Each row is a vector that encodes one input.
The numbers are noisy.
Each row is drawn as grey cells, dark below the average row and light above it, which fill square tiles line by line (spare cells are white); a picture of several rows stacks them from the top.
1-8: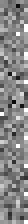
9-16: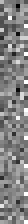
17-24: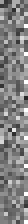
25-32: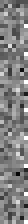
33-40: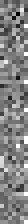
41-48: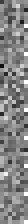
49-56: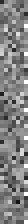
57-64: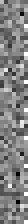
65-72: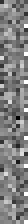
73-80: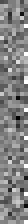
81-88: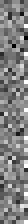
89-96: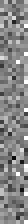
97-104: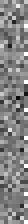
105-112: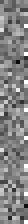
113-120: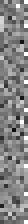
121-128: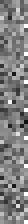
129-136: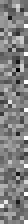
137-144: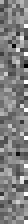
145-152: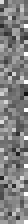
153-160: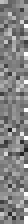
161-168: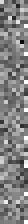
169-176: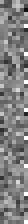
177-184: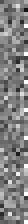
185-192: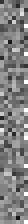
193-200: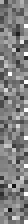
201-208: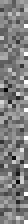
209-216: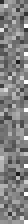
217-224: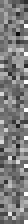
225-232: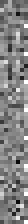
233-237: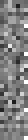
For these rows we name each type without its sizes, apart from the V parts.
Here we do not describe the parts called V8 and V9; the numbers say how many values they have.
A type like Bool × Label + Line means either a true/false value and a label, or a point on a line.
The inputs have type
(Circle + V8) × Line × V9.
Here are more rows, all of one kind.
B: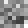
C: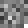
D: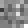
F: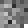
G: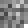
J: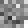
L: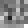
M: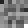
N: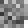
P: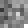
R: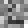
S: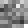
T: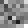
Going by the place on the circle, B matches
L and S.
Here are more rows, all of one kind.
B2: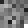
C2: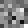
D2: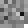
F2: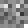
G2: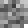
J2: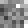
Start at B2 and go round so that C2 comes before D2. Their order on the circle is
B2, F2, C2, D2, G2, J2.
